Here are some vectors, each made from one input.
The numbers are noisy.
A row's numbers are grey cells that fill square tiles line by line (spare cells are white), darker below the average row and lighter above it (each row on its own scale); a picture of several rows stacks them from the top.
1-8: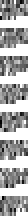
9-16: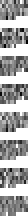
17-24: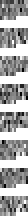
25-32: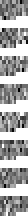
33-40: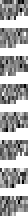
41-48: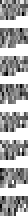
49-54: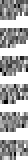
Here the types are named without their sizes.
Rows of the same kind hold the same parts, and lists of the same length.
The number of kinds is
2.
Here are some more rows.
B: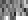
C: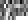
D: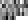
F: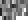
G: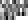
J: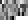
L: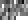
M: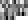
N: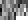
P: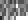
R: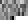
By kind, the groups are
B, C, F, L, N, P
D, G, J, M, R

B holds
a point on a line and a node of a tree.
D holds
a point on a line.
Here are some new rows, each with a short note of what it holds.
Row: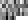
a point on a line
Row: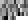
a point on a line
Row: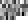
a point on a line
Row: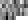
a point on a line
